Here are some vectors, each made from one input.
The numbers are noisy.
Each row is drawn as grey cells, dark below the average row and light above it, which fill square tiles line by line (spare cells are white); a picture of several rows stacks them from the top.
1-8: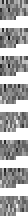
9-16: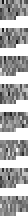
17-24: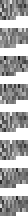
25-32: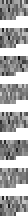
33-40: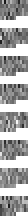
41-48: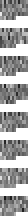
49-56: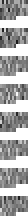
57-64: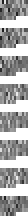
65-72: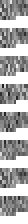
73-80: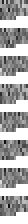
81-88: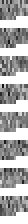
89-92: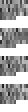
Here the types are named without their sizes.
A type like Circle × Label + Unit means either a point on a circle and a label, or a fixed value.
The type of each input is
Bool × Bool × Bool + Line.
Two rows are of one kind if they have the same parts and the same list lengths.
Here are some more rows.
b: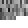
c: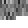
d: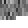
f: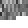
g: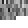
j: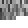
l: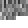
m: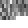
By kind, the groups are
b, g, j
c, d, f, l, m

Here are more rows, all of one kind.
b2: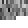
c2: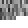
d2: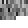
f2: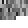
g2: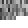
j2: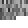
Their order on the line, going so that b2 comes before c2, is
f2, d2, b2, j2, g2, c2.
